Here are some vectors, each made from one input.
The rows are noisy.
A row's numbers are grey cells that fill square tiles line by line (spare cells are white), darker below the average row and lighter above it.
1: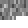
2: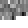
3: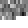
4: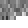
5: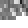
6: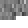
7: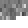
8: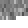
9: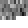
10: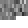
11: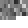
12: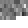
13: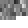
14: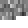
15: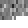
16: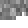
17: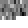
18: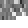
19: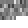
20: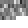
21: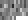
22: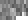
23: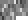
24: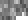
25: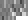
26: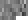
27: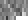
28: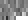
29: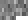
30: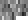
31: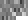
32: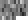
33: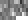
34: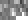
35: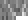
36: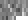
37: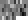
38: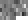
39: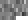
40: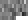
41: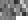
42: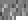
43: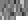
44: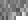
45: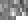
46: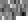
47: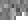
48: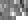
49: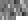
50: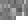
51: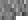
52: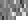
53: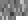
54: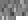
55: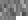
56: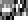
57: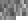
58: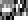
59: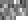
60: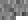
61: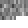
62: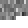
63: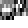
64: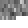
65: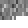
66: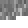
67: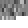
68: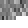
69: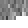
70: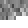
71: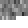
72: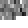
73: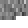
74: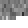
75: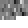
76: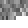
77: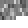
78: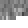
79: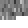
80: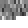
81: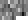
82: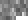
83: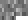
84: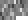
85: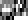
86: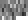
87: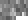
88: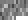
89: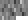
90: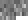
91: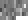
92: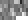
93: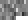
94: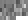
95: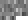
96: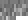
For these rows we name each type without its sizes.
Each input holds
either a point on a circle, a point on each of two lines and a true/false value, or a fixed value.
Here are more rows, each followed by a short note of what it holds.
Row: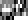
a fixed value
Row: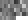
a point on a circle, a point on each of two lines and a true/false value
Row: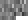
a point on a circle, a point on each of two lines and a true/false value
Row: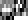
a fixed value
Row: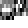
a fixed value
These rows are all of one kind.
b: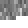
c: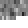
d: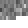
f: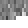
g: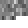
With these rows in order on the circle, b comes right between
d and g.
